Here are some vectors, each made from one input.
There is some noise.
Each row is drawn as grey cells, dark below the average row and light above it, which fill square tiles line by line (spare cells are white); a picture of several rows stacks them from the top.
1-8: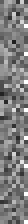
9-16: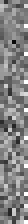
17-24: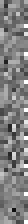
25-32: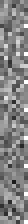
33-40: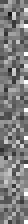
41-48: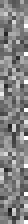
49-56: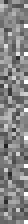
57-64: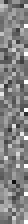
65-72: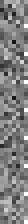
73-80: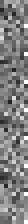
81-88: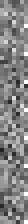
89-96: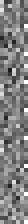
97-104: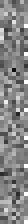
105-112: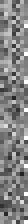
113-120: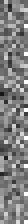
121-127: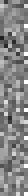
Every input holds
a point on a 16-point line.
